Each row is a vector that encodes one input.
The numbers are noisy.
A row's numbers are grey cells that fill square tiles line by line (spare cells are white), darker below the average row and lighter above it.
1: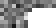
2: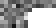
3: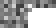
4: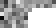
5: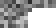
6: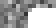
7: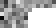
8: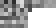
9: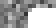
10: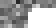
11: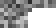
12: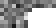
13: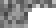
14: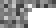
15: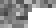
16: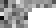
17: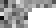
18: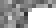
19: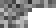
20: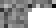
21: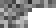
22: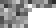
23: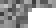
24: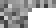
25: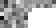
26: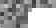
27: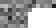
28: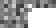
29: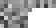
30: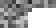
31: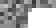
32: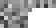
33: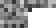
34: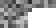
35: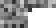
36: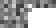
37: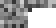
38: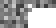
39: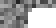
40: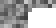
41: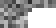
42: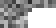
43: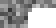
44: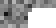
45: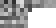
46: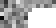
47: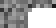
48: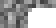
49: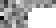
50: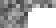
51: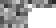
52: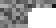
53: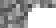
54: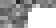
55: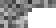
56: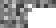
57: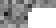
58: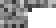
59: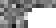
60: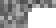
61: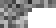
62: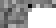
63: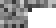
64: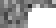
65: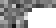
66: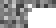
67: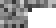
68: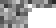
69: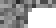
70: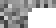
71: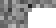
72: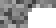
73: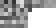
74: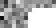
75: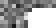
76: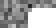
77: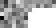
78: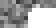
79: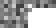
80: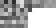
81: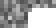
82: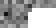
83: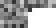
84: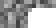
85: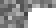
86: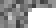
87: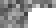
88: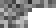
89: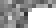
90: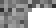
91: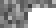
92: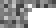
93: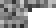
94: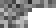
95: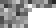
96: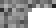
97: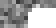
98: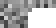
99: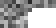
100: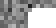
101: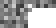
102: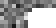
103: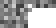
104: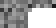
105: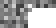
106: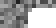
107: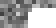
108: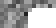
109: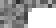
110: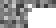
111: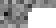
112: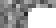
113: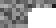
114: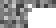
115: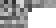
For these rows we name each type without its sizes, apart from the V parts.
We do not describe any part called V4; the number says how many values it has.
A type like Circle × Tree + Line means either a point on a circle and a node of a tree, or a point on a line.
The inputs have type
Bool × Bool × Bool + Line × (Line + V4).
